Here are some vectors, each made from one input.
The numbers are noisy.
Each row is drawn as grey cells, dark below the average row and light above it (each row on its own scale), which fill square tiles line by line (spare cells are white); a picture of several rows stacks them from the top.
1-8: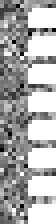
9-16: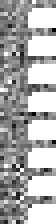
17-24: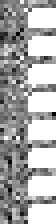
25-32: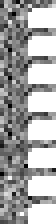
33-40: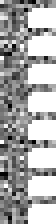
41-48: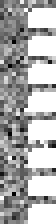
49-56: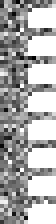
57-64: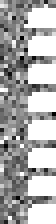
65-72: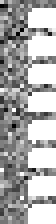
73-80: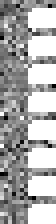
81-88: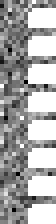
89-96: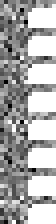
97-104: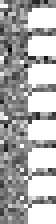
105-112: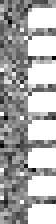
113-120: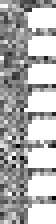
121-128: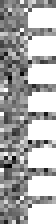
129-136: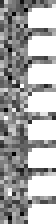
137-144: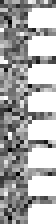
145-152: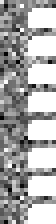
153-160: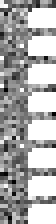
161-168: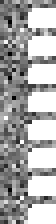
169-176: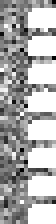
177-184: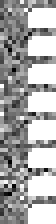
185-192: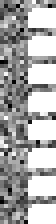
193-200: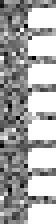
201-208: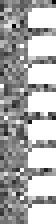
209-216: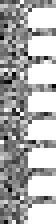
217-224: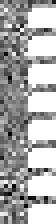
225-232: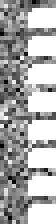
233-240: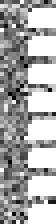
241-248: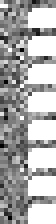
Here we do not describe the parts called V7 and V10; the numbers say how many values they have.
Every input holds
a true/false value and a value of V10, together with either a point on a 9-point circle, or a value of V7.
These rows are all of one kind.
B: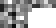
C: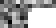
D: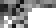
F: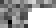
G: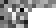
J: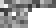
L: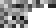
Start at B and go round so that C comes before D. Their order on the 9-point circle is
B, L, G, F, C, J, D.
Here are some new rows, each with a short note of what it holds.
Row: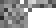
a point on a 9-point circle, a true/false value and a value of V10
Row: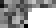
a point on a 9-point circle, a true/false value and a value of V10
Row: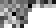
a true/false value, a value of V7 and a value of V10
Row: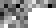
a point on a 9-point circle, a true/false value and a value of V10
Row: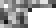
a point on a 9-point circle, a true/false value and a value of V10
